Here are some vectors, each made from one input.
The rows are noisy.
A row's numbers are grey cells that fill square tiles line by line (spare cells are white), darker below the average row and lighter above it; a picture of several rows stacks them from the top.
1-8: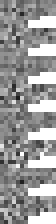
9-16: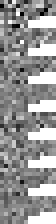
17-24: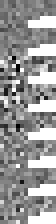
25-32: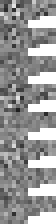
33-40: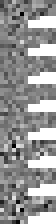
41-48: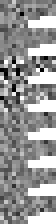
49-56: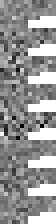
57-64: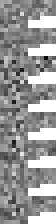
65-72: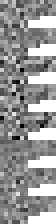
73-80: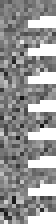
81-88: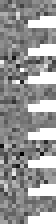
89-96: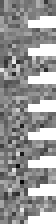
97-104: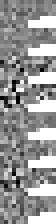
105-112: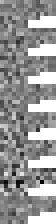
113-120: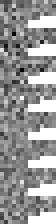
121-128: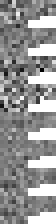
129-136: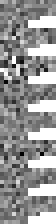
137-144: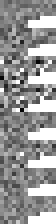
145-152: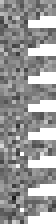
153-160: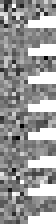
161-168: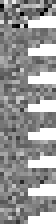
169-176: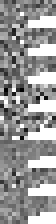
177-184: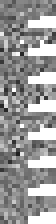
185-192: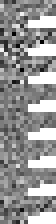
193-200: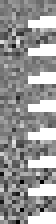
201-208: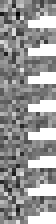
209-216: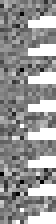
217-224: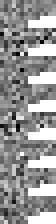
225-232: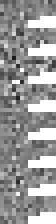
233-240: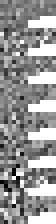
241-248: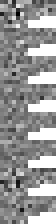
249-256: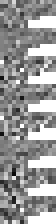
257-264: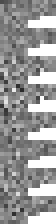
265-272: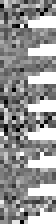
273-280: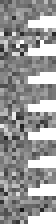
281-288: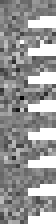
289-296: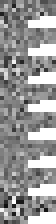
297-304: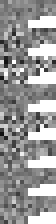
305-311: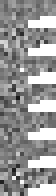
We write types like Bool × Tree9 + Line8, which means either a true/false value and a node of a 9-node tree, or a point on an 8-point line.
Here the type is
Bool × Line17.
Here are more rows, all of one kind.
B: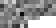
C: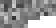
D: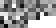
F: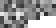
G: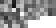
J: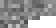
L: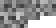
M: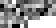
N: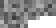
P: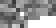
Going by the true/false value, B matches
D, J and M.
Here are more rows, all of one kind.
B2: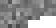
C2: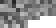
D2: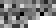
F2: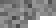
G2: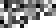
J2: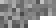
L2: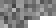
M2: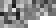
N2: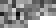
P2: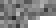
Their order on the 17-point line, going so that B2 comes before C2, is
M2, P2, J2, B2, L2, D2, G2, C2, N2, F2.
